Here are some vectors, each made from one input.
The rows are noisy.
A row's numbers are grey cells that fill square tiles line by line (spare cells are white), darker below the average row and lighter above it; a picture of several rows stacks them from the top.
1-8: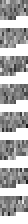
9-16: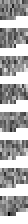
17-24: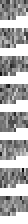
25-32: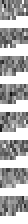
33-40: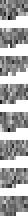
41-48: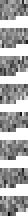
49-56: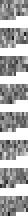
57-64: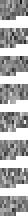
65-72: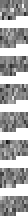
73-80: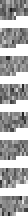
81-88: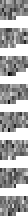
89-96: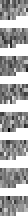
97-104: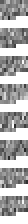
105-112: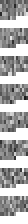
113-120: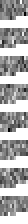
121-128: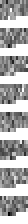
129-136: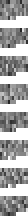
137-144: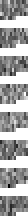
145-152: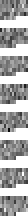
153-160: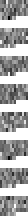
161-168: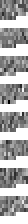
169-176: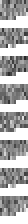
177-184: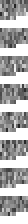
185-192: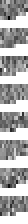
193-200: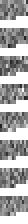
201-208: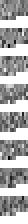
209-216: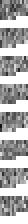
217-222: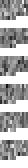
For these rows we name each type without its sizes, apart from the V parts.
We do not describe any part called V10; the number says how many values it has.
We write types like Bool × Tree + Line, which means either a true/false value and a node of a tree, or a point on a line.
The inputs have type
(Line + V10) × Tree.
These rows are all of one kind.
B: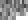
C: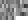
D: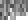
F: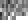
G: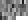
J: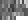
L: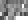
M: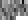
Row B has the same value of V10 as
C and M.
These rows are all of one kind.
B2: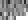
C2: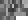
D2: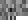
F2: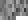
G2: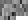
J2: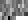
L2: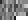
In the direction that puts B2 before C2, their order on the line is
D2, B2, C2, G2, L2, F2, J2.
